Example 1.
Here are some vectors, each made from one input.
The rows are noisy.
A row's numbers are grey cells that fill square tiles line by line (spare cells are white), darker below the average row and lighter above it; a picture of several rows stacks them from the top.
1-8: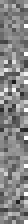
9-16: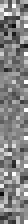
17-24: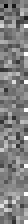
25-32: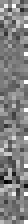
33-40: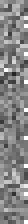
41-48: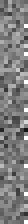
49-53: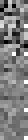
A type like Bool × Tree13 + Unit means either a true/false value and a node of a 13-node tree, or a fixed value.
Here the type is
Circle8.
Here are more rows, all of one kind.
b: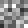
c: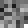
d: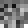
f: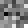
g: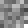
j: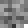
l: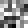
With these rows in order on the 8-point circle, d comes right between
c and l.
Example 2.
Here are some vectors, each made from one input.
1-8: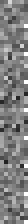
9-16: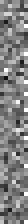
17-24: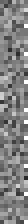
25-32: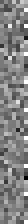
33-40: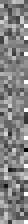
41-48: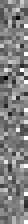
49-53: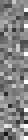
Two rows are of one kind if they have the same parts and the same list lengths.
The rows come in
2 kinds.
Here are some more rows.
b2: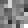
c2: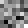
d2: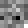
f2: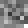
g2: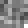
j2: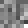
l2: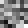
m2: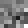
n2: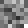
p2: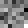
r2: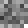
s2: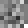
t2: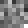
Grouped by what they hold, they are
b2, d2, f2, g2, j2, m2, n2, p2, r2, s2, t2
c2, l2

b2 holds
four true/false values.
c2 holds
a fixed value.
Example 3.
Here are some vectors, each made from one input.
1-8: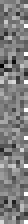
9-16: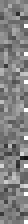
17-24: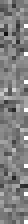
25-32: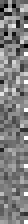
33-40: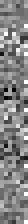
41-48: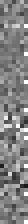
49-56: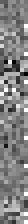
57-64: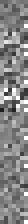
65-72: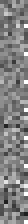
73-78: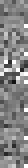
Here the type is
Circle8.
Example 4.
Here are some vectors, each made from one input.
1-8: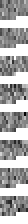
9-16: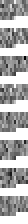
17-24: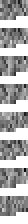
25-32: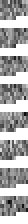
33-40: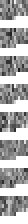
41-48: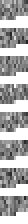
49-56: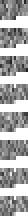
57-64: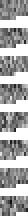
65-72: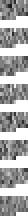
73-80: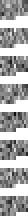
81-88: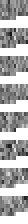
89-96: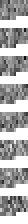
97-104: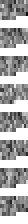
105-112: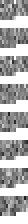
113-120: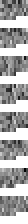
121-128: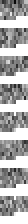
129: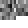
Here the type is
Circle6.
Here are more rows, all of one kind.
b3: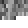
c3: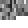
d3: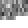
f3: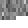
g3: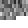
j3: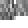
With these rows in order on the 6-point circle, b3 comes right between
d3 and g3.
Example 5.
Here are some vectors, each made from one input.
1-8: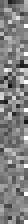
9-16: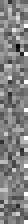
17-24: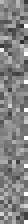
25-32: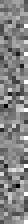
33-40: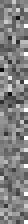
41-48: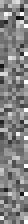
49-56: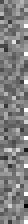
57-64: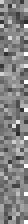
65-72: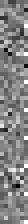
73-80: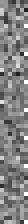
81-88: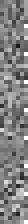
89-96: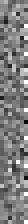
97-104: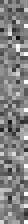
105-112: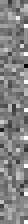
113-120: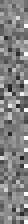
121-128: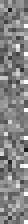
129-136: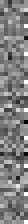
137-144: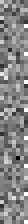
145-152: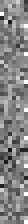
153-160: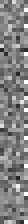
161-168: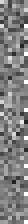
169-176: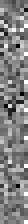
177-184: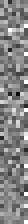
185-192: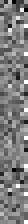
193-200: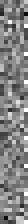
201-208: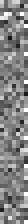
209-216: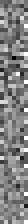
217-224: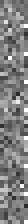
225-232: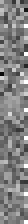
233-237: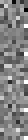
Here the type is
Bool × Bool × Bool × Bool + Unit.
